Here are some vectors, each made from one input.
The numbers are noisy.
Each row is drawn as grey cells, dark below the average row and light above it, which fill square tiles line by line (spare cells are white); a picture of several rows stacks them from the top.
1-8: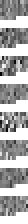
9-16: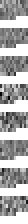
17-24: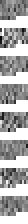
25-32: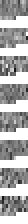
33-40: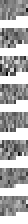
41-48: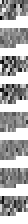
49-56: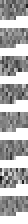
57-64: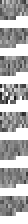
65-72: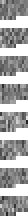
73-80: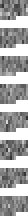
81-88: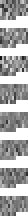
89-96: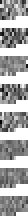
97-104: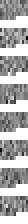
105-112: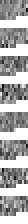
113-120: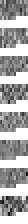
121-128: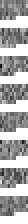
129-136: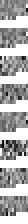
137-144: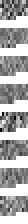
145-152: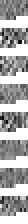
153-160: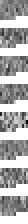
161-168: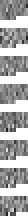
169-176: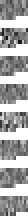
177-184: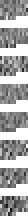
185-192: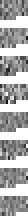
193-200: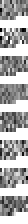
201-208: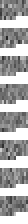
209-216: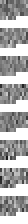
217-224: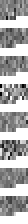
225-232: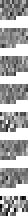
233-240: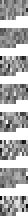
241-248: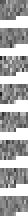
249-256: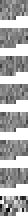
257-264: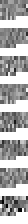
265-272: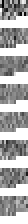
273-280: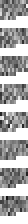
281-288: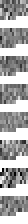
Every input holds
either a fixed value, or one of 7 labels and four labels (each one of 8).
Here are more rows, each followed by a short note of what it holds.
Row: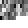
a fixed value
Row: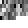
a fixed value
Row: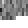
one of 7 labels and four labels (each one of 8)
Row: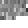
one of 7 labels and four labels (each one of 8)
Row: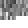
one of 7 labels and four labels (each one of 8)
